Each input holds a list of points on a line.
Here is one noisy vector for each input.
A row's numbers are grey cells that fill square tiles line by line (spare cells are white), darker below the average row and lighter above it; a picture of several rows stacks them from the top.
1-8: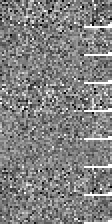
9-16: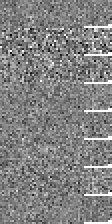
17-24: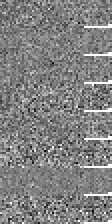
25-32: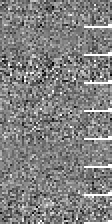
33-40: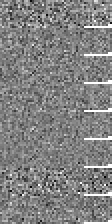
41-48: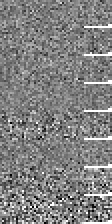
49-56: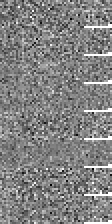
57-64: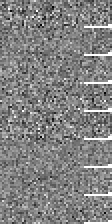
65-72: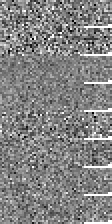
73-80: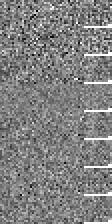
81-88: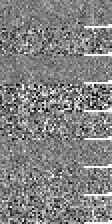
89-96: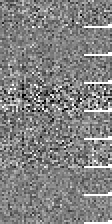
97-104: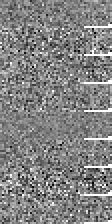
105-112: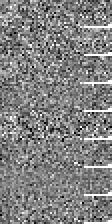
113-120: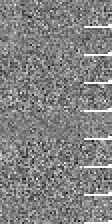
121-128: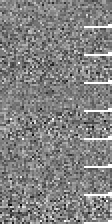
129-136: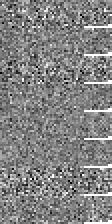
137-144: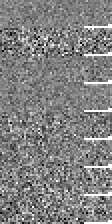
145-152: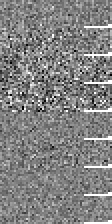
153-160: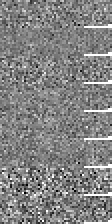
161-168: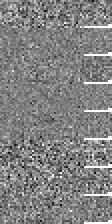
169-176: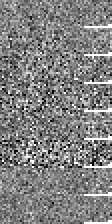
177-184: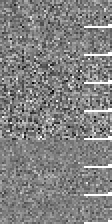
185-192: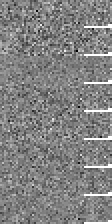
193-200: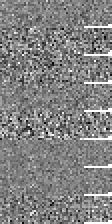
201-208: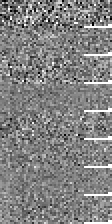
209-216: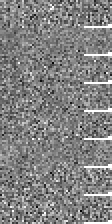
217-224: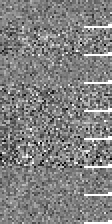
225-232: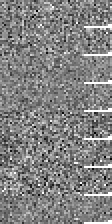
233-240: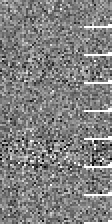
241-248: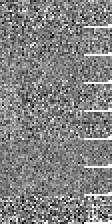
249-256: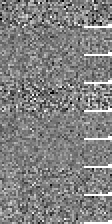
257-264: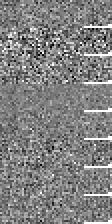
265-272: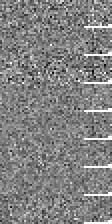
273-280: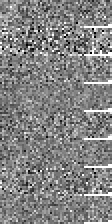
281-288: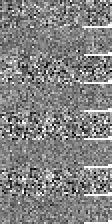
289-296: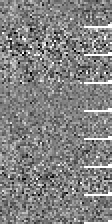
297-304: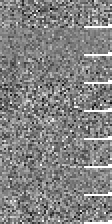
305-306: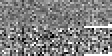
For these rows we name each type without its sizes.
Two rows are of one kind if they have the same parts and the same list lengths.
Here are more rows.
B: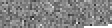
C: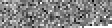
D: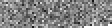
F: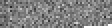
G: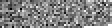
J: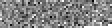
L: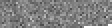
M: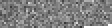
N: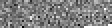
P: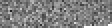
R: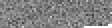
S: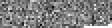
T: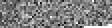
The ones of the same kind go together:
B, C, F, M, P
D, J, L, N, R, S, T
G

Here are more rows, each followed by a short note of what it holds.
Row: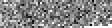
a list of two items
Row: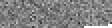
a list of one item
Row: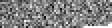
the empty list
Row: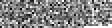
the empty list
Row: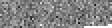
a list of two items
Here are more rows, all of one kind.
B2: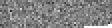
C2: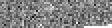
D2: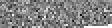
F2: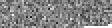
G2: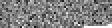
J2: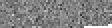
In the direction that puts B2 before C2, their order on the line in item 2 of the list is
J2, F2, D2, B2, G2, C2.
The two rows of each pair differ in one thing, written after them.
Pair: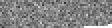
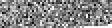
the place on the line in item 2 of the list
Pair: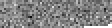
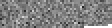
the place on the line in item 1 of the list
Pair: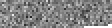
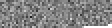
the place on the line in item 2 of the list
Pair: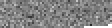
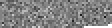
the place on the line in item 1 of the list
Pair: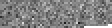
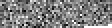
the place on the line in item 2 of the list
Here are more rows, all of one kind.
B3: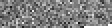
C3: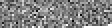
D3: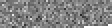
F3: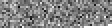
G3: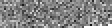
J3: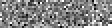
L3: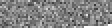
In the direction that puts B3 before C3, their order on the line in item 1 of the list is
B3, F3, G3, D3, C3, J3, L3.
